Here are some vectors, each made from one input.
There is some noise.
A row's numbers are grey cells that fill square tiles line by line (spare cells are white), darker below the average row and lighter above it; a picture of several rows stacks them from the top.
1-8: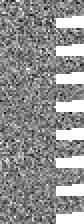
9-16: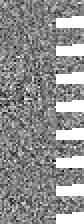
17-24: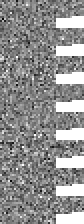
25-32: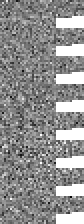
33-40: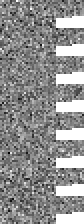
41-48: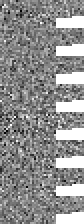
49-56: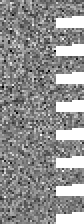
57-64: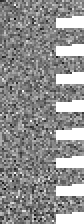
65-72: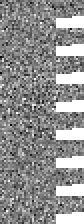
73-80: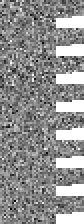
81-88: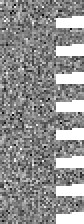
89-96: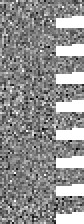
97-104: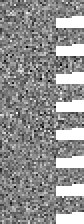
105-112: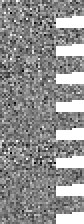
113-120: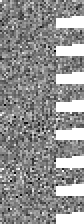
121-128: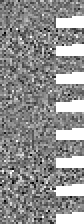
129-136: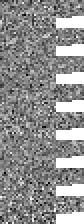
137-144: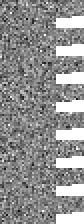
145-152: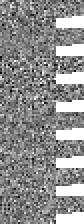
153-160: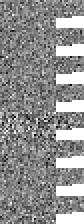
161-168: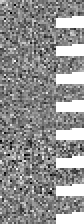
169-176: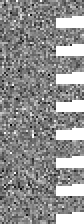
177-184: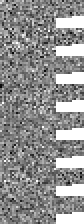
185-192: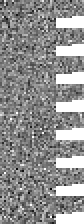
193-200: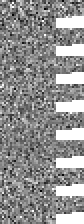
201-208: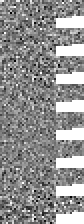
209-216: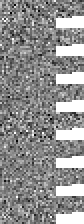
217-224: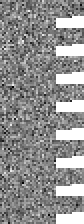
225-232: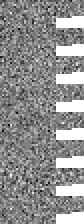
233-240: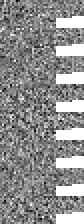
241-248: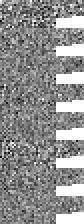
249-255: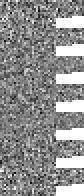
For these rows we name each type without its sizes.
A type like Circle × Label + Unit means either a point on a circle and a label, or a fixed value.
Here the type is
List(Line) × Tree × Tree × Tree.
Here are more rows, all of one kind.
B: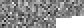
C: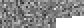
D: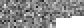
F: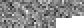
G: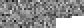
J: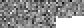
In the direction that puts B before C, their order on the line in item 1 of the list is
D, J, G, F, B, C.
